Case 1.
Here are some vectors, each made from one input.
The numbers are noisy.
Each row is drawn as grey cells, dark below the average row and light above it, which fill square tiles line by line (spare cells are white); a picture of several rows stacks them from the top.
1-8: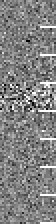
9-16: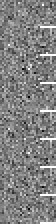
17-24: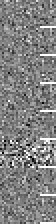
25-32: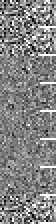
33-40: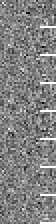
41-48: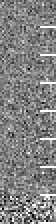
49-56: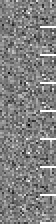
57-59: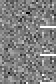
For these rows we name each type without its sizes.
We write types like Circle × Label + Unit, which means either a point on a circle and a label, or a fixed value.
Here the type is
List(Line).
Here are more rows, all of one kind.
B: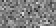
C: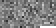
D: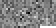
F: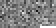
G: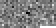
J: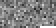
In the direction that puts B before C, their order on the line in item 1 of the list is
G, D, F, B, C, J.
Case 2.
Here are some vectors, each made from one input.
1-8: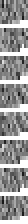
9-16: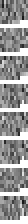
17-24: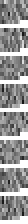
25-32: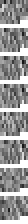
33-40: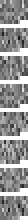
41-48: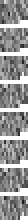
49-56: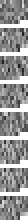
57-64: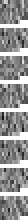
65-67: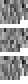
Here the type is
Line6 + Line7.
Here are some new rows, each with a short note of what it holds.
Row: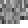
a point on a 6-point line
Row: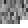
a point on a 7-point line
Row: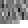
a point on a 6-point line
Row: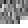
a point on a 7-point line
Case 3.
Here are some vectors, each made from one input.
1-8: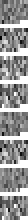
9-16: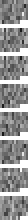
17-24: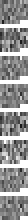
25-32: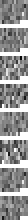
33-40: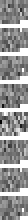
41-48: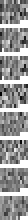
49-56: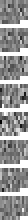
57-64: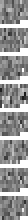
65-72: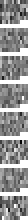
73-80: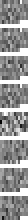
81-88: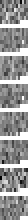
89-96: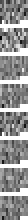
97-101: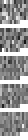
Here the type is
Line8 + Line14.
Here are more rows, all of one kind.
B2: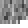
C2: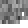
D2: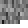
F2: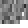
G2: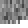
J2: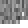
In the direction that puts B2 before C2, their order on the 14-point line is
B2, G2, J2, C2, F2, D2.
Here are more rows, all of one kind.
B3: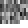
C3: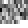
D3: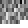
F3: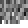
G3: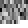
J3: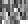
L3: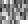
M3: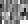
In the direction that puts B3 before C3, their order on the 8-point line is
M3, B3, F3, D3, J3, L3, C3, G3.
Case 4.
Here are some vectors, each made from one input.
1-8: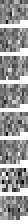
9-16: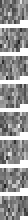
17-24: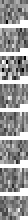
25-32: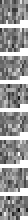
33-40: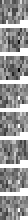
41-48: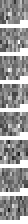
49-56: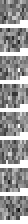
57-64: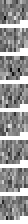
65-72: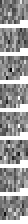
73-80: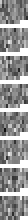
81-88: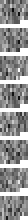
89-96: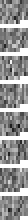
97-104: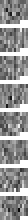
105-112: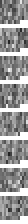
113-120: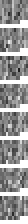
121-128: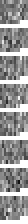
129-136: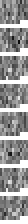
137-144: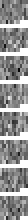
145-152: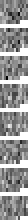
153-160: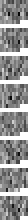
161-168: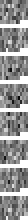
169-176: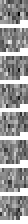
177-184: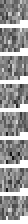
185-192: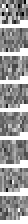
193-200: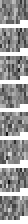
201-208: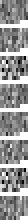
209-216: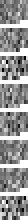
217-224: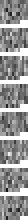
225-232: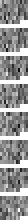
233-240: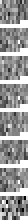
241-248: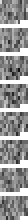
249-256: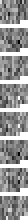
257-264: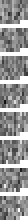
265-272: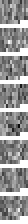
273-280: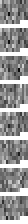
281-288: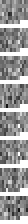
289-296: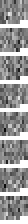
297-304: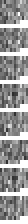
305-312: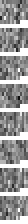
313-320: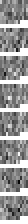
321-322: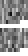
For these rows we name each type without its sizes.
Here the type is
List(Line).
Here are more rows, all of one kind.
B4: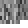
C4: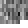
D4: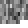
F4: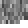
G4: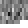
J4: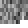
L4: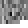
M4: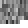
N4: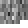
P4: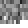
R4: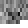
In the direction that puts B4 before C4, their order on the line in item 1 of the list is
B4, N4, M4, F4, G4, L4, R4, D4, C4, J4, P4.
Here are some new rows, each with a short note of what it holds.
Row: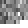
a list of one item
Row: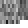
a list of two items
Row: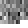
a list of two items
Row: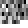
the empty list
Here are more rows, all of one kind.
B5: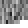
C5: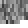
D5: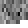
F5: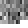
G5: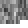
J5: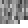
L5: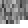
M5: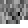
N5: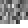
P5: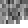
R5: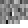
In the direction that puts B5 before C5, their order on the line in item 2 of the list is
R5, P5, B5, L5, M5, C5, D5, F5, J5, N5, G5.
